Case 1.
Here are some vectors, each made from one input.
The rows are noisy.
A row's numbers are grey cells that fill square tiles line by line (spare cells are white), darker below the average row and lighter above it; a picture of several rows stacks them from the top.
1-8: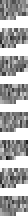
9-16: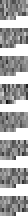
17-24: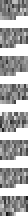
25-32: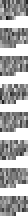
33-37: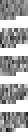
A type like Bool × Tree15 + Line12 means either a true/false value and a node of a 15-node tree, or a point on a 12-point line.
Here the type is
Tree8.
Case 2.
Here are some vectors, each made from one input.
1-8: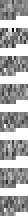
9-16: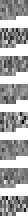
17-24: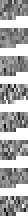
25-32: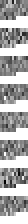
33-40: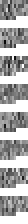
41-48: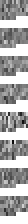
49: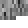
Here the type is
Line6.
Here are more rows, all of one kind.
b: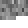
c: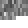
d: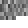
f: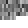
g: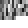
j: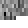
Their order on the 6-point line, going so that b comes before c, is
j, g, d, b, c, f.
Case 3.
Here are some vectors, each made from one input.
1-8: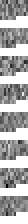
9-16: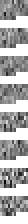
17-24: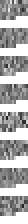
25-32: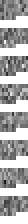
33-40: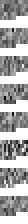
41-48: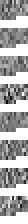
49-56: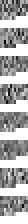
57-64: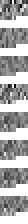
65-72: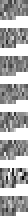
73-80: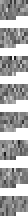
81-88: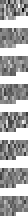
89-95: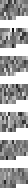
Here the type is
Line17.
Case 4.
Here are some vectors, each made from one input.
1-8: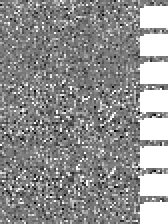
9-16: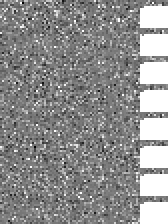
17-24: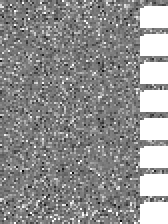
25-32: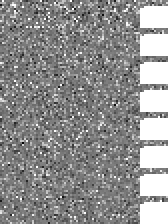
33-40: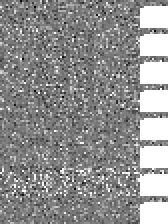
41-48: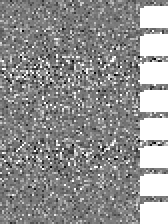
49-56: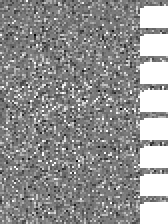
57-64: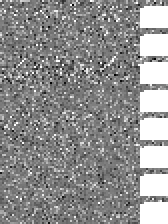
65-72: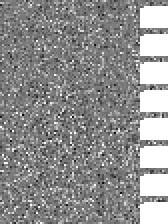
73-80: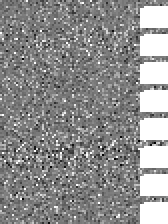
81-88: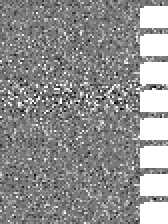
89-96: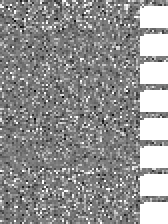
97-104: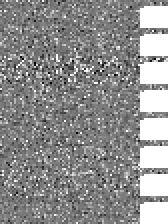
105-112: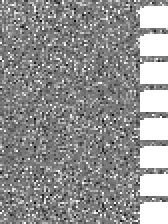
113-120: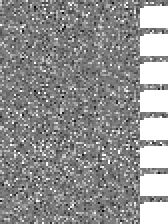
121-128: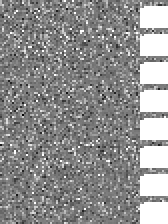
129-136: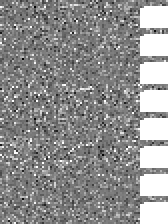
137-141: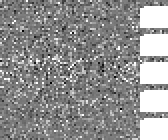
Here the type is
Circle8 + Unit.
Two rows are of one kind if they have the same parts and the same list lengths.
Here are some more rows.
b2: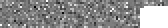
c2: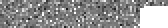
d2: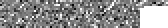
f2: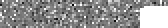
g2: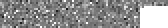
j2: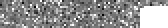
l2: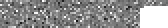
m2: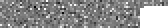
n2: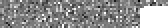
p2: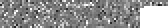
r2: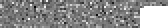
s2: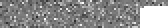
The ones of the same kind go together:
b2, c2, f2, g2, j2, l2, m2, n2, p2, r2, s2
d2

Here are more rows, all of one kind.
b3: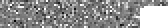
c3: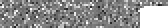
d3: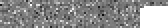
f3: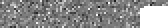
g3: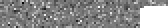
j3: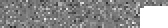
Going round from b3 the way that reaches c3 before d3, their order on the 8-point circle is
b3, c3, d3, f3, j3, g3.
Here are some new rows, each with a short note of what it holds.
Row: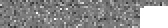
a point on an 8-point circle
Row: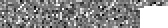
a fixed value
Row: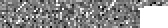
a fixed value
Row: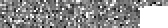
a fixed value
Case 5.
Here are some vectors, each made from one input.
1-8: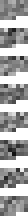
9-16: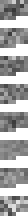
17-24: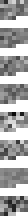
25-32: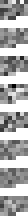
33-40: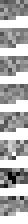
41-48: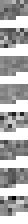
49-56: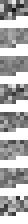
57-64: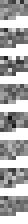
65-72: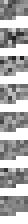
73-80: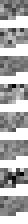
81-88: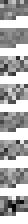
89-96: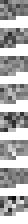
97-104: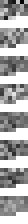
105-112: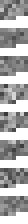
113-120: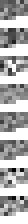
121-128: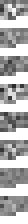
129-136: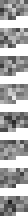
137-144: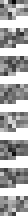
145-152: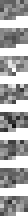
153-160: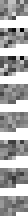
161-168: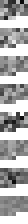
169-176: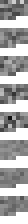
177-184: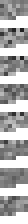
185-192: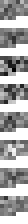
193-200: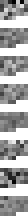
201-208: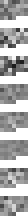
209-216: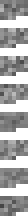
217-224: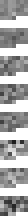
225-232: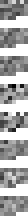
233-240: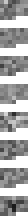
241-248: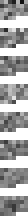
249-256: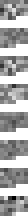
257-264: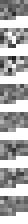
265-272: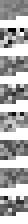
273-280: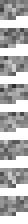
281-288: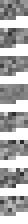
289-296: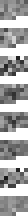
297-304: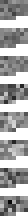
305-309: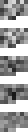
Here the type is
Line3 × Line4.
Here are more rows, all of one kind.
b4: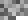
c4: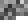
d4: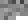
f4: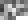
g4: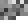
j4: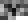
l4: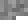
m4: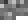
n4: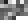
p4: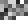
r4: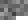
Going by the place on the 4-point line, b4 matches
f4 and r4.
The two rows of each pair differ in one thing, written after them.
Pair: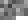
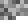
the place on the 4-point line
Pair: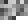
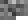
the place on the 4-point line
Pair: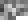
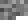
the place on the 4-point line
